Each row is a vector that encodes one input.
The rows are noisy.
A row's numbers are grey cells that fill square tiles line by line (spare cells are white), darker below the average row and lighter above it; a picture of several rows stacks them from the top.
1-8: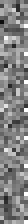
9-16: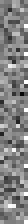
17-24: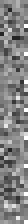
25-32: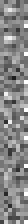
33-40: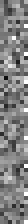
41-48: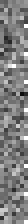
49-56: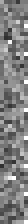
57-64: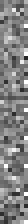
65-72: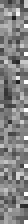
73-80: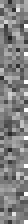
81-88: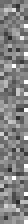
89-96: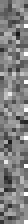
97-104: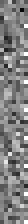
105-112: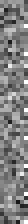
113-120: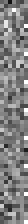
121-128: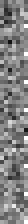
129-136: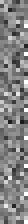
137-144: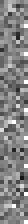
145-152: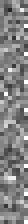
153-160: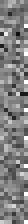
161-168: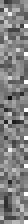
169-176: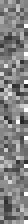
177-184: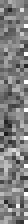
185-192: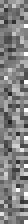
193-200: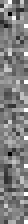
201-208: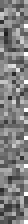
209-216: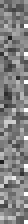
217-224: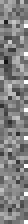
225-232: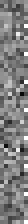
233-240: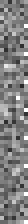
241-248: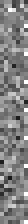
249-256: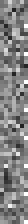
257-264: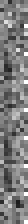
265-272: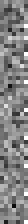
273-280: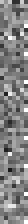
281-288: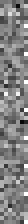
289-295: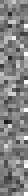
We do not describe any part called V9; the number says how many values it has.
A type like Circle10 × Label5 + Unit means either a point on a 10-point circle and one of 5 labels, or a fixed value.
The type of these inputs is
(Bool × Circle8 + Label11) × V9 × V9 + Tree12.
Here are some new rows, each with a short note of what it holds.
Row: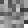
one of 11 labels and two values of V9
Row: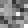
a point on an 8-point circle, a true/false value and two values of V9
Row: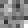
a point on an 8-point circle, a true/false value and two values of V9
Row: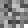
a node of a 12-node tree
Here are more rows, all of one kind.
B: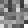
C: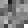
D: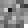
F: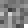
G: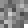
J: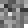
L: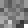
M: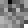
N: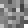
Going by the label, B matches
D and F.
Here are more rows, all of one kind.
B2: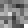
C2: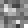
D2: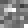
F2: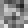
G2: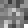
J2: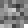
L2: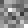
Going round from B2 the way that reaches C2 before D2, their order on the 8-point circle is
B2, C2, D2, F2, L2, G2, J2.
